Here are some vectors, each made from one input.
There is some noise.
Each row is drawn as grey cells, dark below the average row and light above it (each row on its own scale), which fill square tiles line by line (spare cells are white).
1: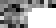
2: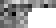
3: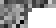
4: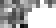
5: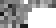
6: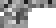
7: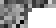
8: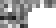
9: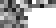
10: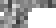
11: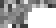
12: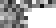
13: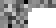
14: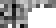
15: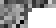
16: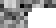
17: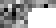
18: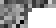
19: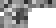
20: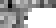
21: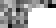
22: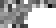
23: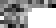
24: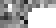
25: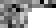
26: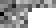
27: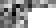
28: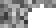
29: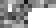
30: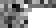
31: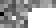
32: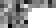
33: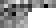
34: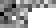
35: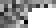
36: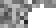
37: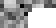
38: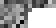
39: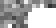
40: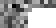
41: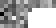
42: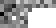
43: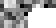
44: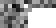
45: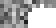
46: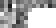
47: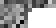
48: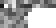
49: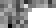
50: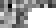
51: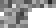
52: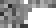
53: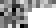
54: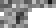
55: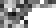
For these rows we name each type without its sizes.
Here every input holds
either a fixed value, or a label and three true/false values.
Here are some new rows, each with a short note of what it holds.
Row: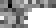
a label and three true/false values
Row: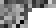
a fixed value
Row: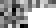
a label and three true/false values
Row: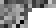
a fixed value
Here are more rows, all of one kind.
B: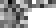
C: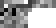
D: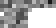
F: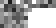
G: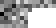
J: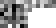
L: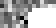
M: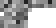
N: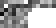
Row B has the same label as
D, F and M.
